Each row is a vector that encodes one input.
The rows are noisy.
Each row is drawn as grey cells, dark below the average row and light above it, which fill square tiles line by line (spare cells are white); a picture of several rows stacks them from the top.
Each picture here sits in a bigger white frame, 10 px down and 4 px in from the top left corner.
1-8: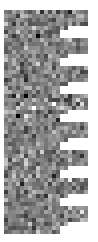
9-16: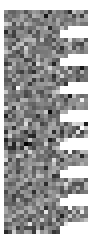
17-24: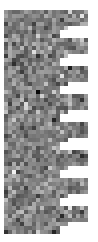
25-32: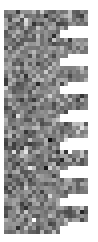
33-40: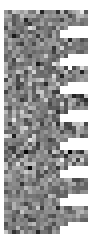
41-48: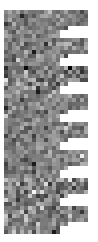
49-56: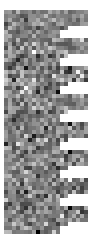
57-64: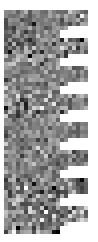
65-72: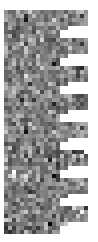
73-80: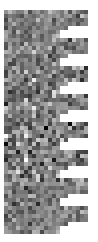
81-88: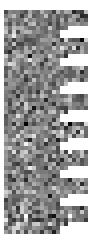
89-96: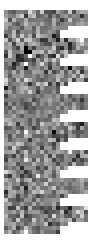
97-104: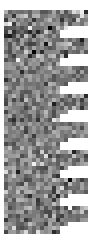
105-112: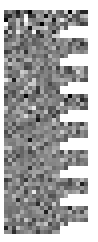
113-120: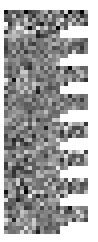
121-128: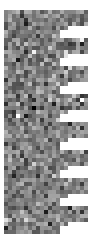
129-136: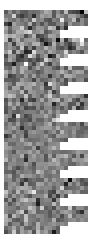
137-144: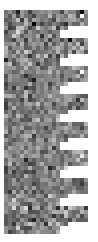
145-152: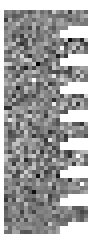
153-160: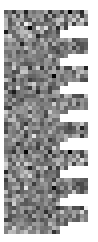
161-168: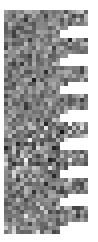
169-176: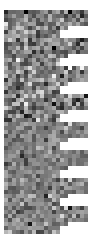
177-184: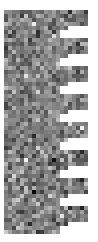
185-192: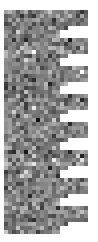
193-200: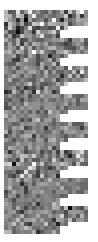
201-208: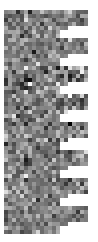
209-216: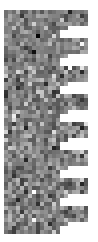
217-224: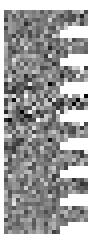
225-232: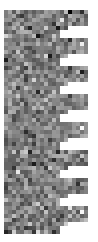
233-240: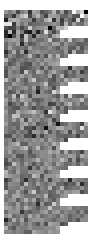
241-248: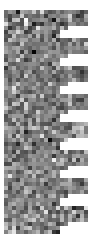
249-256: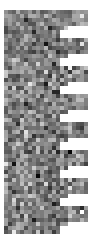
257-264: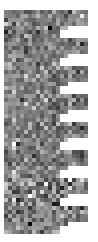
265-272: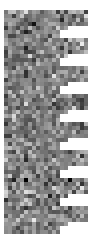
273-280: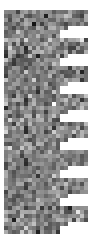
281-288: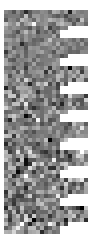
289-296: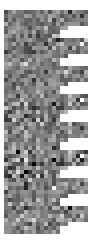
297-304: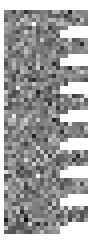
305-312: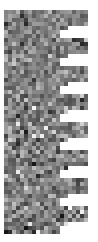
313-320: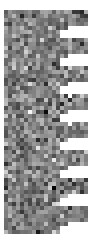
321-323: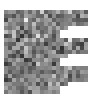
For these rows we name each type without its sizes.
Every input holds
a point on a line, together with either a label, or a point on a line.
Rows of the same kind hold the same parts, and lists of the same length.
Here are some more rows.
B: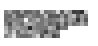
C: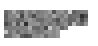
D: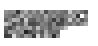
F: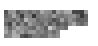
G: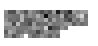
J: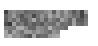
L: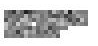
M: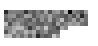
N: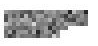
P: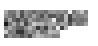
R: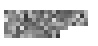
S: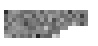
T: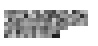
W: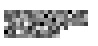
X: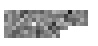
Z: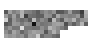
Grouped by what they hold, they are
B, C, F, J, L, M, N, P, S, X
D, G, R, T, W, Z

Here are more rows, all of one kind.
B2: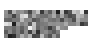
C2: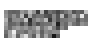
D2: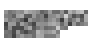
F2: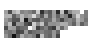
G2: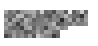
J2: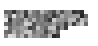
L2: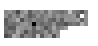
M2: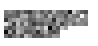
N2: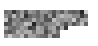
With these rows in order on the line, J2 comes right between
G2 and L2.
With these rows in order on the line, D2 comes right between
F2 and N2.
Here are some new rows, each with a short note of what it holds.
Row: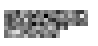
a label and a point on a line
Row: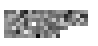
a point on each of two lines
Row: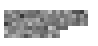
a point on each of two lines
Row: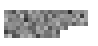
a label and a point on a line
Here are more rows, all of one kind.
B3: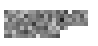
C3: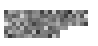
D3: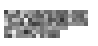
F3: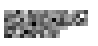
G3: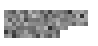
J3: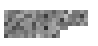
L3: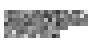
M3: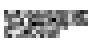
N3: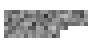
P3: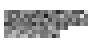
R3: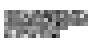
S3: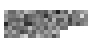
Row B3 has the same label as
C3, D3 and M3.
